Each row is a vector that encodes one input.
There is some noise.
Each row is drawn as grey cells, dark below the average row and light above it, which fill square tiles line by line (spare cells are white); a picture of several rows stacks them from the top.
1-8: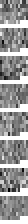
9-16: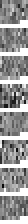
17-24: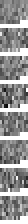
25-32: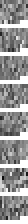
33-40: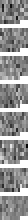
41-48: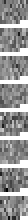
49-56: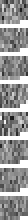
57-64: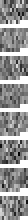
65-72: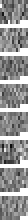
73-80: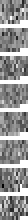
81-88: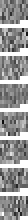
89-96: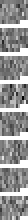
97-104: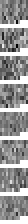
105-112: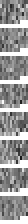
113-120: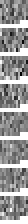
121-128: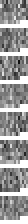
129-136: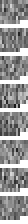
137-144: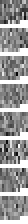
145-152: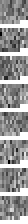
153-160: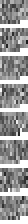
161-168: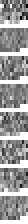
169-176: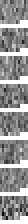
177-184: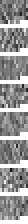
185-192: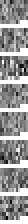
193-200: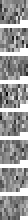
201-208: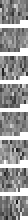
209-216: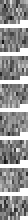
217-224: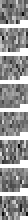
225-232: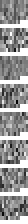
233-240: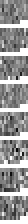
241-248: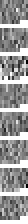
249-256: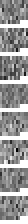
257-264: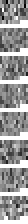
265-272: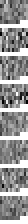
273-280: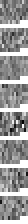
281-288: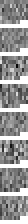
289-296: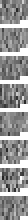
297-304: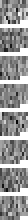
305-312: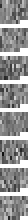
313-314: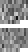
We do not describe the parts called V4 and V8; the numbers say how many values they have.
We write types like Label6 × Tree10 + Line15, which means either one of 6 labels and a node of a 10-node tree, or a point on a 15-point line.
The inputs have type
Line6 × Line6 + List3(Line5) + V4 × V8.
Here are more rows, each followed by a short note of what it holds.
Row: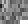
a list of three items
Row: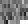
a value of V4 and a value of V8
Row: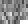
a list of two items
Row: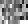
a point on each of two 6-point lines
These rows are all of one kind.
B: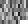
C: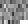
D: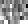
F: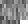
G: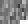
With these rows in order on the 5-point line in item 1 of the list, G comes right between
C and D.
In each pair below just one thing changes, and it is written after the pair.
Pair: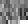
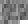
the value of V4
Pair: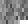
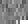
the value of V8
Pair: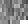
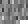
the value of V8
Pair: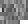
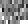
the value of V4
